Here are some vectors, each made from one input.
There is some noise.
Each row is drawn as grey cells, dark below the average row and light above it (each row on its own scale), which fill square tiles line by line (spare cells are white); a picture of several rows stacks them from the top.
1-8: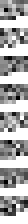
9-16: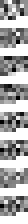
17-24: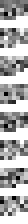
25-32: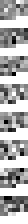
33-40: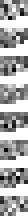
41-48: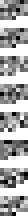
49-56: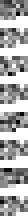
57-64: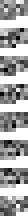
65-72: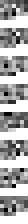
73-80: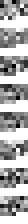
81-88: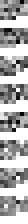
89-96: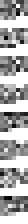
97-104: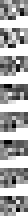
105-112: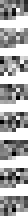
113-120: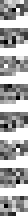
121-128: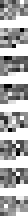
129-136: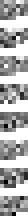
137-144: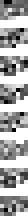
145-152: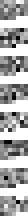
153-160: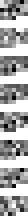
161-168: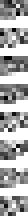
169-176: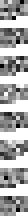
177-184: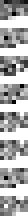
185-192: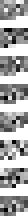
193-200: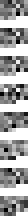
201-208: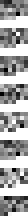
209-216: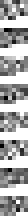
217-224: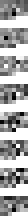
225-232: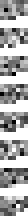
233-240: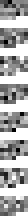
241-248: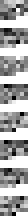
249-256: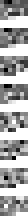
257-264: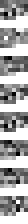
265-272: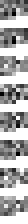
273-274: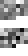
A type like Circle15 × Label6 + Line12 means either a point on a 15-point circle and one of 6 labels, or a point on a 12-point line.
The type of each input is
Circle18.
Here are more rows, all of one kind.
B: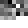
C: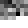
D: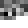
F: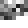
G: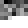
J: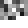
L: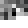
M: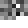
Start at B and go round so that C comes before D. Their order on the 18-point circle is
B, C, G, L, D, F, J, M.
